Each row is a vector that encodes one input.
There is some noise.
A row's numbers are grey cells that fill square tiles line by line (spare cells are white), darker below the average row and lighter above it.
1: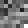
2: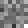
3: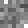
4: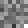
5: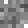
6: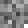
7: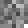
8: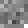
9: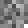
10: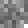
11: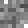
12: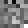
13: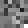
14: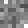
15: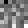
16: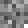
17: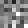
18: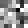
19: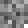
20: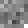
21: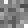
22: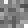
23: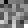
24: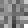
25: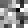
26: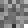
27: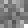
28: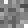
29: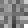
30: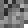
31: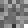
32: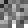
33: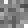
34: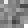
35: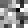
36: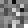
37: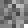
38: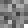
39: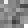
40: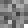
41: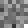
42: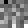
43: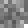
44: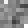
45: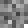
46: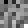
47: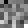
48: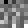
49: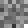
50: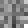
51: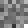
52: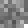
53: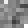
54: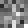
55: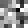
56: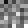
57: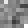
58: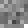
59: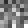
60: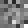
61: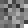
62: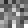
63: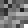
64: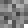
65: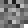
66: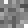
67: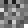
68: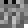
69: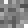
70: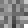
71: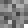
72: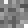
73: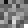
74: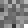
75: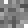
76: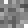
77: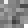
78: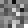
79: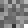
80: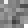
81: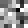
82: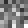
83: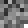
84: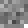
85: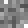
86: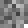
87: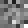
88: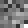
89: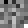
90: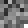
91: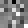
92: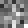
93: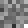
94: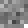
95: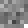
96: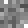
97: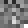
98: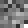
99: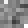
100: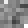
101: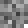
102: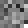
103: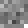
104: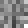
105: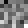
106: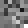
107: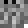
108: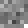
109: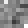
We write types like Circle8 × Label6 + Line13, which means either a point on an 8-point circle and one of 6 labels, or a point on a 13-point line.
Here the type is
Bool × Bool × Bool + Line5 × Line7 + Unit.
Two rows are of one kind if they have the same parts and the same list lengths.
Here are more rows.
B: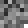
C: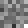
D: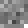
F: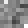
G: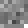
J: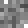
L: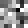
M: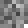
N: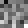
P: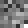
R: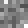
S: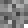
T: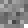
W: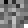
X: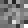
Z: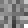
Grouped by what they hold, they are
B, N, P, W, X
C, D, F, G, J, M, R, S, T, Z
L

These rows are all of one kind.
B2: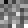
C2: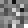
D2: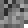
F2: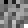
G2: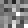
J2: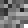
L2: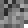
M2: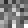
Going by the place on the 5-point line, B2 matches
D2 and L2.
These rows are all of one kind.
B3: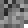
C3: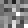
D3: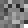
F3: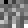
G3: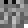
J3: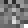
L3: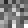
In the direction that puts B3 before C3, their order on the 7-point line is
B3, D3, J3, G3, F3, L3, C3.
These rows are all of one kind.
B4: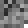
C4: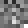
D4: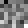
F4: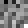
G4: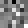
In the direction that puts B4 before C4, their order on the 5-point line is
D4, F4, B4, C4, G4.
